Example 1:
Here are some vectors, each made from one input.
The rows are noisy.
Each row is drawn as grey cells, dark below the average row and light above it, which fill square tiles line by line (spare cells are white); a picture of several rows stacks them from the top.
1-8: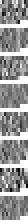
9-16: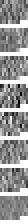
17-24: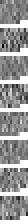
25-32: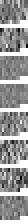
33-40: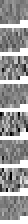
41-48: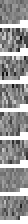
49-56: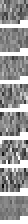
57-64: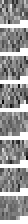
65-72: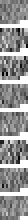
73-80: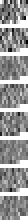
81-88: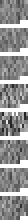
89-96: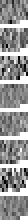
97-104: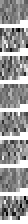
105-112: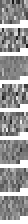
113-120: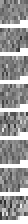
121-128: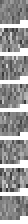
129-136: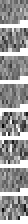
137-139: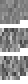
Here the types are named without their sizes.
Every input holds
a list of points on a line.
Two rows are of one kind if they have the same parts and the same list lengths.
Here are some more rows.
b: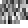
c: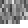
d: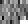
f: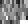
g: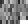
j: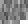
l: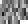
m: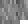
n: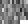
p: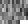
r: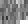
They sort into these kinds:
b, l
c, f, g, p
d, r
j, m, n

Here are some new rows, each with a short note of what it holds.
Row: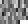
the empty list
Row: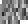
the empty list
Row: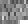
a list of three items
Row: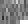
a list of one item
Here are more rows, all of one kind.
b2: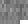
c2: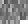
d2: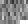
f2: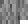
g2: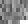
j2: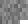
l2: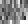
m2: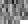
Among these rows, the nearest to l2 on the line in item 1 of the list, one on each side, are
j2 and m2.
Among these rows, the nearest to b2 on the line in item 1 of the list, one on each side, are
d2 and f2.
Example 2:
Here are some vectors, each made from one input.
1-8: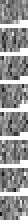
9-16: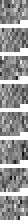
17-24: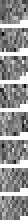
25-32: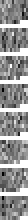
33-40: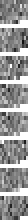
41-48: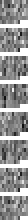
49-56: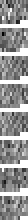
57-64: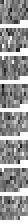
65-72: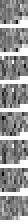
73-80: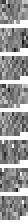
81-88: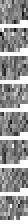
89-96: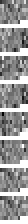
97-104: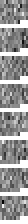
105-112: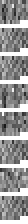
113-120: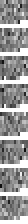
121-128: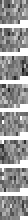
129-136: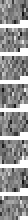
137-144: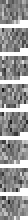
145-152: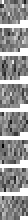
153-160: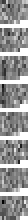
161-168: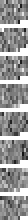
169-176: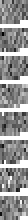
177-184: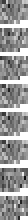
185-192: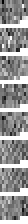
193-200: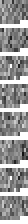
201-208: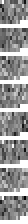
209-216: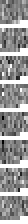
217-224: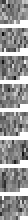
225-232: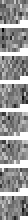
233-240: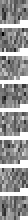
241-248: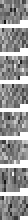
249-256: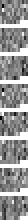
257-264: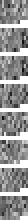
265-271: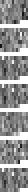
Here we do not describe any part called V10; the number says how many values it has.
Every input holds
either one of 6 labels and a value of V10, or a point on an 11-point line.
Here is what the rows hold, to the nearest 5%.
About 40% of them hold one of 6 labels and a value of V10. The rest hold a point on an 11-point line.
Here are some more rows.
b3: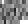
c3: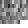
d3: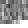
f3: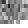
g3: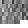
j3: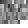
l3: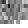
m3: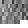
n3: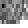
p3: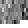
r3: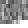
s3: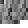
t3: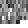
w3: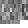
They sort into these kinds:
b3, n3
c3, d3, f3, g3, j3, l3, m3, p3, r3, s3, t3, w3

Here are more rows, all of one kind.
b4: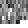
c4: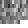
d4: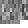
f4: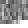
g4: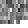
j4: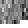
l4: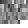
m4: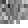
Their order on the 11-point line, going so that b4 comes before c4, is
b4, g4, c4, l4, m4, f4, d4, j4.
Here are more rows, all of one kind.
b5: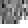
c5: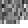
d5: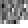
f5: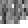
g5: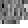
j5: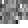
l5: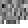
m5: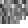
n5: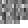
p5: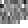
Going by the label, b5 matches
c5, d5, g5 and l5.
